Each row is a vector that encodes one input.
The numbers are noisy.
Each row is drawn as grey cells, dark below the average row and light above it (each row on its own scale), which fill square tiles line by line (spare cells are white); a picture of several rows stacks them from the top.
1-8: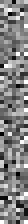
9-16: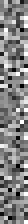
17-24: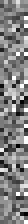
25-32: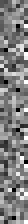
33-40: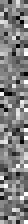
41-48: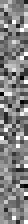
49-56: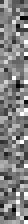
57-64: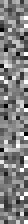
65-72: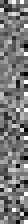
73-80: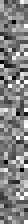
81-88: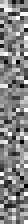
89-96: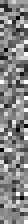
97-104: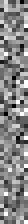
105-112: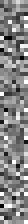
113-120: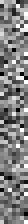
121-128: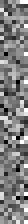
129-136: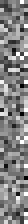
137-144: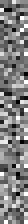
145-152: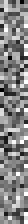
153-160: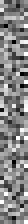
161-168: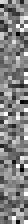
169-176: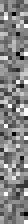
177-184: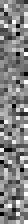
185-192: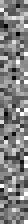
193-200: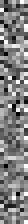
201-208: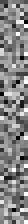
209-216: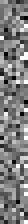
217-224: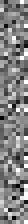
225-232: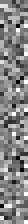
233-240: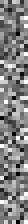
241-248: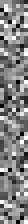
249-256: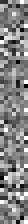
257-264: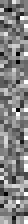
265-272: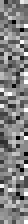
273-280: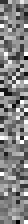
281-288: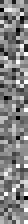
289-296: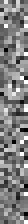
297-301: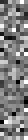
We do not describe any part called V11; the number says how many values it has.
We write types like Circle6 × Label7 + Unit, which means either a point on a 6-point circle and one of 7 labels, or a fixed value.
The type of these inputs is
Bool × (Tree7 + Unit) × V11.
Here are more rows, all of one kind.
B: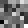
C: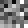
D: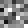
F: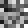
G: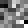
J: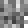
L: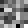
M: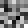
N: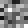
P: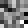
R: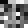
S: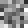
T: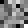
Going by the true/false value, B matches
J, L, R and T.
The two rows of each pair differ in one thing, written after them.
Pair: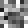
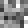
the node of the tree
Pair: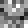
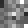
the value of V11
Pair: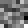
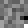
the node of the tree
